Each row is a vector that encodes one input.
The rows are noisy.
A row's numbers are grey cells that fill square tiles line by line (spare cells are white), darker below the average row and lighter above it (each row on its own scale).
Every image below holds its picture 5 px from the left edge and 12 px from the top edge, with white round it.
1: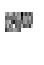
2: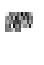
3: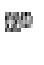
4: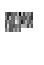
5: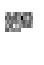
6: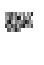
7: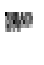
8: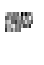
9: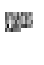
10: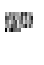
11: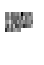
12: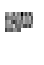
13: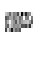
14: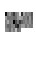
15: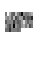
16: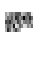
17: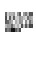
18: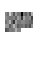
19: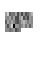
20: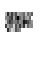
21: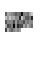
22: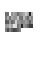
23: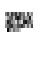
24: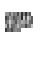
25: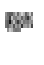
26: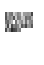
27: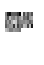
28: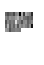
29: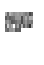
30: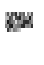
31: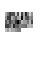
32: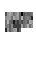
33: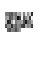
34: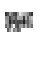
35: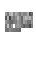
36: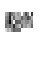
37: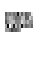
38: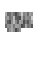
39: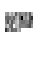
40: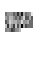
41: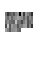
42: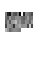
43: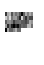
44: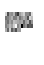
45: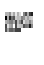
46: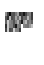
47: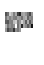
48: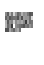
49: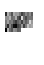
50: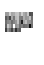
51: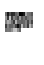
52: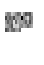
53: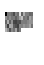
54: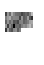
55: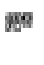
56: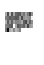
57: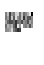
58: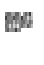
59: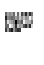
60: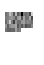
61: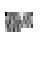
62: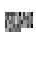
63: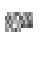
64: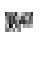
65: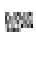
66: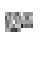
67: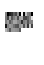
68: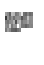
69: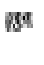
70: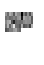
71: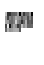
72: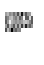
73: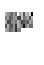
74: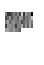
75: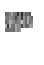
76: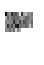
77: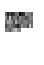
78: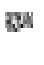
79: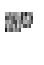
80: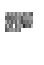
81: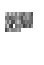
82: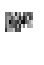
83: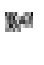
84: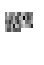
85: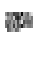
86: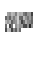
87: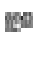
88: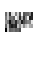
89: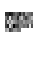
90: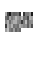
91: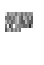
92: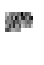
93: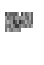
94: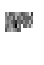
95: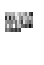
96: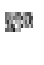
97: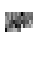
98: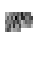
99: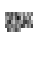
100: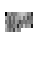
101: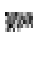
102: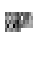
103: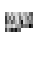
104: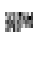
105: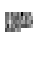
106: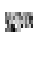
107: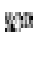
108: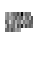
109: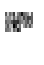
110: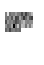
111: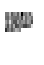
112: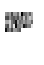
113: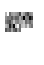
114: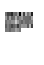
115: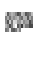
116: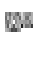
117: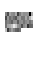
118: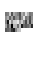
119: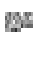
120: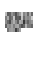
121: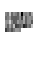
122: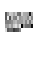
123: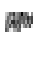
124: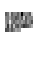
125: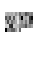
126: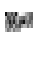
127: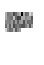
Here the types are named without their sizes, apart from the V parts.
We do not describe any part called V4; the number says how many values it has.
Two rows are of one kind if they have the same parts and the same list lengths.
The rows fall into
2 kinds.
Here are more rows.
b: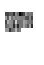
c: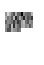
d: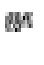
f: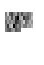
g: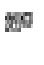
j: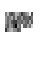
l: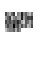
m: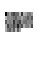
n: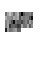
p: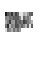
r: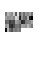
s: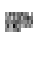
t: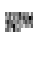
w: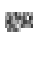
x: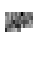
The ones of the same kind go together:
b, c, f, j, l, m, n, s, x
d, g, p, r, t, w

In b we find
a label and a value of V4.
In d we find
a label, a node of a tree and a value of V4.
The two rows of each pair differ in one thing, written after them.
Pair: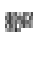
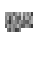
the value of V4
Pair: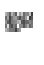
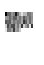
the label
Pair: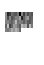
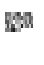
the label
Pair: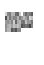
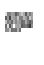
the node of the tree
